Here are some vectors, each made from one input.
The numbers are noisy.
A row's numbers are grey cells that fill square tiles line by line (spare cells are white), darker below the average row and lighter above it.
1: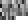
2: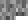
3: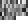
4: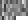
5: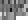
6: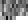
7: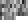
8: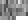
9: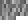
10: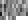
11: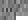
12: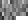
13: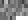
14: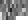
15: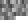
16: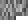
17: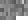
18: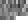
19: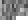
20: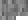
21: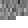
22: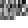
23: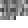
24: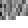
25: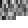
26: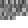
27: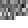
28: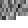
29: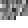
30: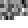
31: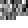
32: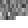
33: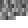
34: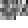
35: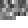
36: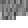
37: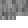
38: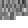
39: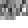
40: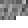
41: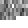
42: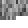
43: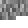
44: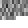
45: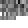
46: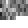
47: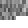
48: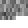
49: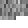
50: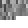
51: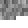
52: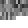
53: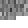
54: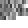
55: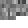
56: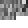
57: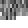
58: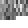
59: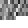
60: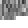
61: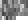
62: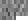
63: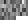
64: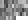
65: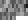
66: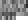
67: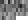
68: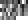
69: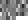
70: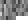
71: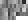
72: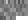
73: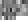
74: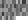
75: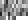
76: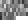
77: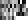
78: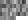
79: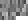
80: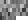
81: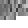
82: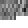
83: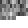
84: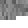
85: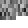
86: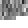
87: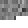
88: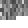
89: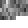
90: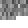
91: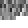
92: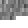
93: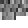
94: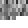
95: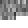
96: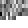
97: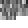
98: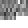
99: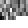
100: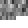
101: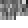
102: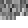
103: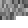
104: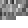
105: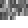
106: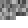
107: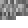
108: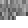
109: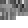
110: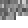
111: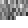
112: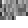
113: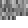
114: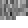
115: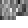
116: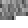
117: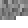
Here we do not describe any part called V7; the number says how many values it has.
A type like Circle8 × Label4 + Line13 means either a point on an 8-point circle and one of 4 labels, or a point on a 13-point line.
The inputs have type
Circle8 + (Line8 + V7) × V7.
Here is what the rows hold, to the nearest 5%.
About 40% of them hold a point on an 8-point circle. The rest hold a value of V7, together with either a point on an 8-point line, or a value of V7.
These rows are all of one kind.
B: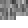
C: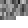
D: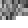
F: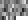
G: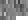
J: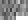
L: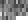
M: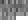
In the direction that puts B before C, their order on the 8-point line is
L, M, B, J, C, D, G, F.
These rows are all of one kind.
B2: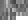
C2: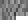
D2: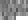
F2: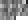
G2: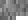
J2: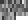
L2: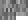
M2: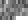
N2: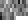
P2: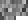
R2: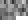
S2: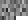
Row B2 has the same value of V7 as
L2 and S2.
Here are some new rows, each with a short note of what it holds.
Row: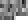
a point on an 8-point circle
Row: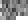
two values of V7
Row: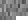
a point on an 8-point line and a value of V7
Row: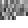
a point on an 8-point circle
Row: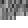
a point on an 8-point line and a value of V7
